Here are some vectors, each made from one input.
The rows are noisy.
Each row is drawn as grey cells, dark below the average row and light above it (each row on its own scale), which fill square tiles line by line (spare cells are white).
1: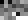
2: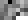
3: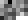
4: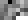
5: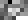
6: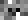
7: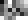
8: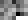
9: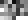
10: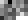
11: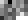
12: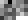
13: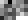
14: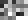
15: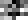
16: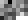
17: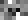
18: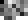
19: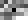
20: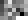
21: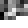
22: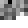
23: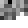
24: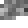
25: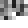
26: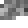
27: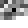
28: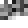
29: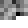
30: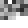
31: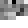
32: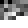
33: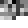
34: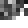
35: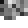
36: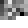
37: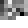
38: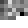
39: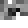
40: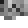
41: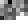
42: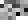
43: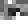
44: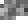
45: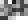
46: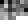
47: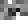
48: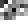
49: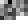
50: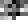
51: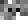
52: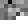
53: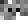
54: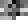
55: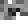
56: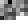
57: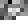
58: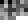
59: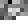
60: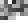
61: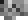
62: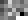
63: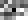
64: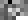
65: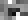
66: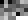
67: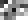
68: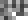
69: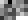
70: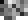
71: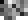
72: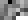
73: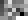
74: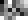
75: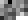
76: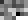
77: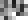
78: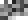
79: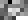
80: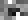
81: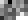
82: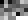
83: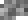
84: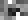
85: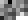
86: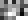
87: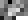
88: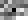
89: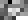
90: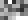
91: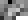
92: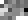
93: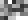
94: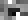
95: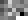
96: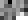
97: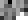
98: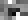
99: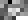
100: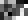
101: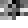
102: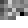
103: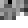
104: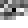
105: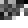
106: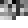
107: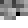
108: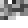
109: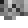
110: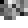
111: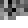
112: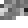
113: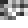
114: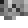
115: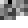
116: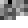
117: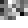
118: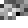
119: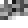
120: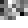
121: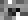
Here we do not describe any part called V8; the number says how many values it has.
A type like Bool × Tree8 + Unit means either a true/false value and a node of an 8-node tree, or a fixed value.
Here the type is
(Circle6 + Line6) × V8.
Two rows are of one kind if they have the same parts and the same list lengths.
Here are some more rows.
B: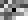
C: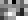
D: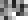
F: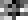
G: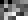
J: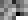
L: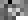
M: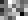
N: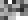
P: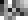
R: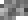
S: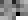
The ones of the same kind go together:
B, F, N, R
C, D, G, J, L, M, P, S

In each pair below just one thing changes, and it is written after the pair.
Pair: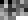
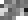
the value of V8
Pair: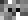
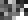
the value of V8
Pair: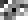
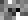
the value of V8
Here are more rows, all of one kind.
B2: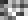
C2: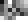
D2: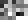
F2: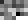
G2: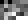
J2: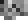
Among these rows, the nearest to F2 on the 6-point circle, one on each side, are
B2 and J2.
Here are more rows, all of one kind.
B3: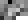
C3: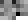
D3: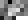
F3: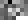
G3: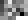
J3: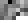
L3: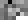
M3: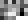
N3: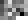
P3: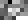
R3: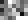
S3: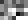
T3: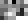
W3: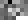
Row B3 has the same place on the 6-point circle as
G3, N3 and T3.
